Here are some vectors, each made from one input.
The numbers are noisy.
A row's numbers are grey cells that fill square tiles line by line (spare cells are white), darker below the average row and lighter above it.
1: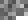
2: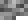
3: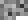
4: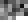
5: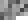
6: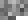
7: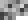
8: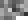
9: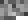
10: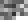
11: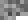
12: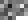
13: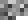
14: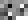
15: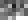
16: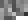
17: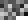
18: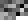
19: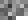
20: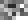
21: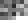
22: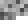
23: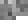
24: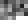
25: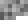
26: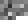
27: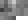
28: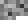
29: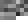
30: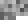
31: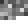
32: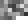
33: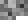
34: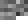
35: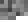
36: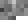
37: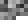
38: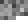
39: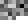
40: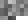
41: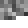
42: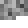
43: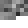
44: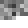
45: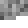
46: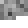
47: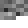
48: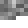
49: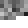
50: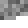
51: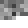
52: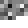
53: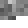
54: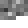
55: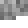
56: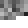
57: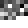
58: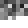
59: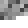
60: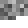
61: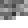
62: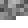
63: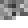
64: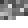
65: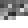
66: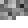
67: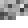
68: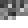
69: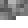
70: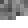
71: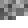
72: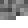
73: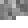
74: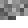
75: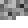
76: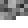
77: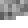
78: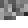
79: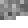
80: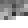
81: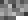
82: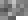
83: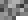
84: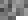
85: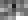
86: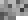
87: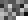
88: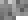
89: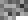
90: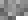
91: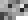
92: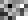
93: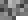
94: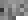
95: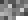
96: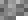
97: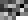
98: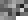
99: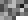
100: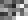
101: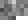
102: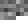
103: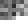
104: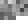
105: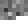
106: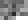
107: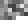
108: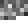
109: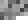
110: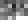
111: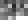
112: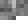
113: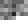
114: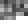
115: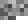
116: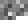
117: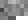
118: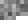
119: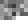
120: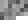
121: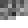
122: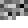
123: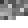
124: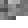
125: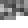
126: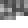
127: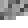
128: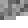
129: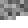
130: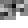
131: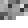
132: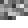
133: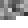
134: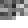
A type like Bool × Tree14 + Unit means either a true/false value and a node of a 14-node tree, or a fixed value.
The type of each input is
Line7 × (Line7 × Line7 + Unit) + Line9.
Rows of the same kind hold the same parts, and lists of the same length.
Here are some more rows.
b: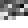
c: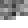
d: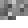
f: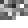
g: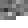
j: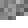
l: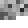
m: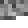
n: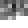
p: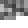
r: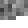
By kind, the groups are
b, c, f, m, n, p
d, g, j, r
l

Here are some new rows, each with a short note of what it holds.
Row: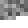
a point on a 7-point line
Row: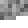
a point on a 7-point line
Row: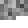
a point on a 7-point line
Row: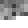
a point on a 9-point line
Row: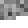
a point on a 7-point line
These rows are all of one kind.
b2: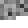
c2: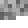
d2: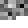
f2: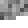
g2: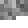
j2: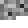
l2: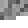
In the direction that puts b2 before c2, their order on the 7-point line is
l2, f2, b2, j2, c2, g2, d2.
